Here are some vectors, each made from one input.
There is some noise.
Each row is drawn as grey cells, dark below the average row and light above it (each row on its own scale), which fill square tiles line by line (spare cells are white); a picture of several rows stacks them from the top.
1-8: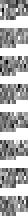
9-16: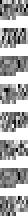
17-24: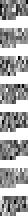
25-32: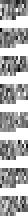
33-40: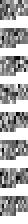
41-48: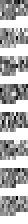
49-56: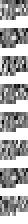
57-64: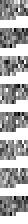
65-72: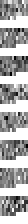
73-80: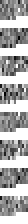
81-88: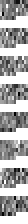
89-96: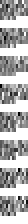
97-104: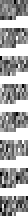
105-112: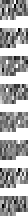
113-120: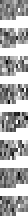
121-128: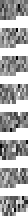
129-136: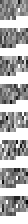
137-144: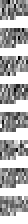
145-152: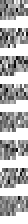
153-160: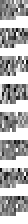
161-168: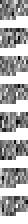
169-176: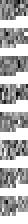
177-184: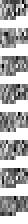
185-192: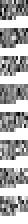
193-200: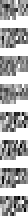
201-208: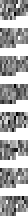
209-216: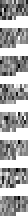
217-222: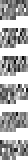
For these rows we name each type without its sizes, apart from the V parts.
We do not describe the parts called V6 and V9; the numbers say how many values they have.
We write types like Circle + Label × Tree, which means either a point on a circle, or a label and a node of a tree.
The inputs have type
Bool × ((Label + Line) × (Line + V9) + V6).
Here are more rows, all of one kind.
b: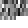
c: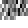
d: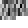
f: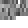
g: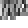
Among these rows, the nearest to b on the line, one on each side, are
c and d.
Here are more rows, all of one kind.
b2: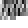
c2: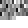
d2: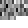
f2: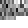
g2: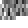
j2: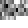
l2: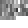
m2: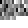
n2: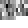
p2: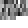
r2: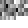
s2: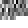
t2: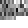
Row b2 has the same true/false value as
g2, p2 and s2.
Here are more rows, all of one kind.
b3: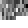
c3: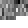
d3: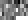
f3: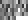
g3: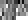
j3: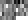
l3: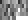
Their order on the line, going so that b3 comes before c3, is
f3, b3, c3, d3, j3, g3, l3.
